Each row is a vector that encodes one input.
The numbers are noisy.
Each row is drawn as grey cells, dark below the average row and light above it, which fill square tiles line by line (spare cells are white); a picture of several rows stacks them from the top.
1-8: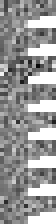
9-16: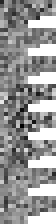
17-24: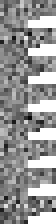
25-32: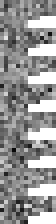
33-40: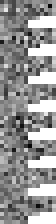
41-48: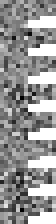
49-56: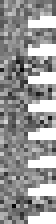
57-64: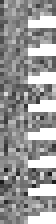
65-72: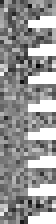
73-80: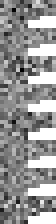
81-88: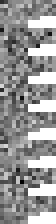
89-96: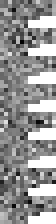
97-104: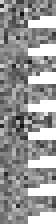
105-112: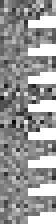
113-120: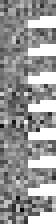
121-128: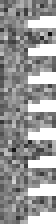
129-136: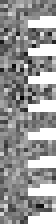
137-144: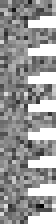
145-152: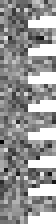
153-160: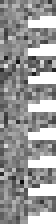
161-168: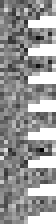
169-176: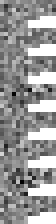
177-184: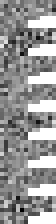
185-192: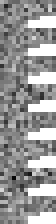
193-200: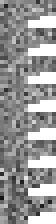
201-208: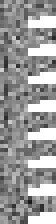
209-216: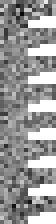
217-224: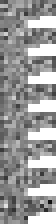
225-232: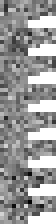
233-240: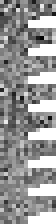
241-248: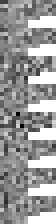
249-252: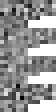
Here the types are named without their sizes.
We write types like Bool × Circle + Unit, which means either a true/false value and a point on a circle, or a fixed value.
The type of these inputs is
List(Line) + Tree.
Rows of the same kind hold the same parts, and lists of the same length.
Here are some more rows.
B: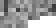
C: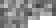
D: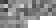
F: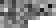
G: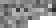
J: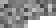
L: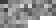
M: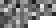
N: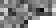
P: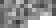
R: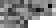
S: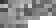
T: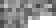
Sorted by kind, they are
B, D, L, S
C, G, J, P, T
F, N, R
M

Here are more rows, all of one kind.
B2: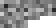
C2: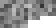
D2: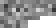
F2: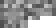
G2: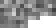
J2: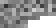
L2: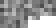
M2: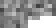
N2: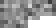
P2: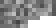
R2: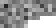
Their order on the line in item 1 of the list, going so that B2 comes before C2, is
D2, B2, J2, R2, C2, P2, G2, L2, M2, F2, N2.
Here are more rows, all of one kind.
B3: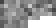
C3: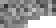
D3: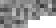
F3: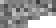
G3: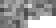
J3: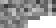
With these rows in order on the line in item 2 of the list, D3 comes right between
F3 and G3.
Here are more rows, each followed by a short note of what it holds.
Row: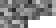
a node of a tree
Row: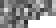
a node of a tree
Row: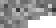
a list of two items
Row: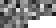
the empty list
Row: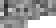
a list of one item
